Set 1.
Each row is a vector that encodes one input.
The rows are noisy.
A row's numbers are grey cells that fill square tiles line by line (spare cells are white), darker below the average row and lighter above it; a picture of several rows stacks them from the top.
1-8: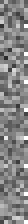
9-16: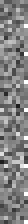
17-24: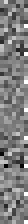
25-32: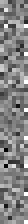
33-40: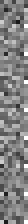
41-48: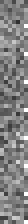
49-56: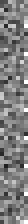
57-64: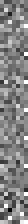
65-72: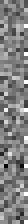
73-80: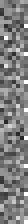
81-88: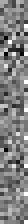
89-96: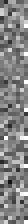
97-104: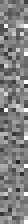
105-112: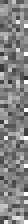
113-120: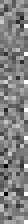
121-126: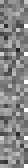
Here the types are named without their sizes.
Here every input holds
five true/false values.
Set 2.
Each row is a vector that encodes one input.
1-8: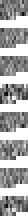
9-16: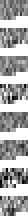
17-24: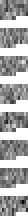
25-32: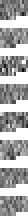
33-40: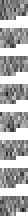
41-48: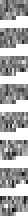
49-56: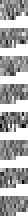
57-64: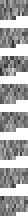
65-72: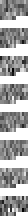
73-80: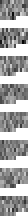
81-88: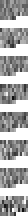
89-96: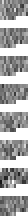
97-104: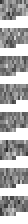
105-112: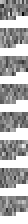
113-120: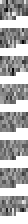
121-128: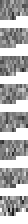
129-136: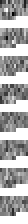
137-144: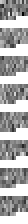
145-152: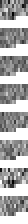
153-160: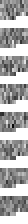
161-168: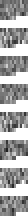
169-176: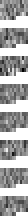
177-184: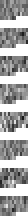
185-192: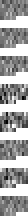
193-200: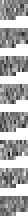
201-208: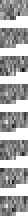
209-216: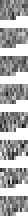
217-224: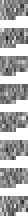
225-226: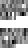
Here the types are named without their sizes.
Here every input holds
four true/false values.
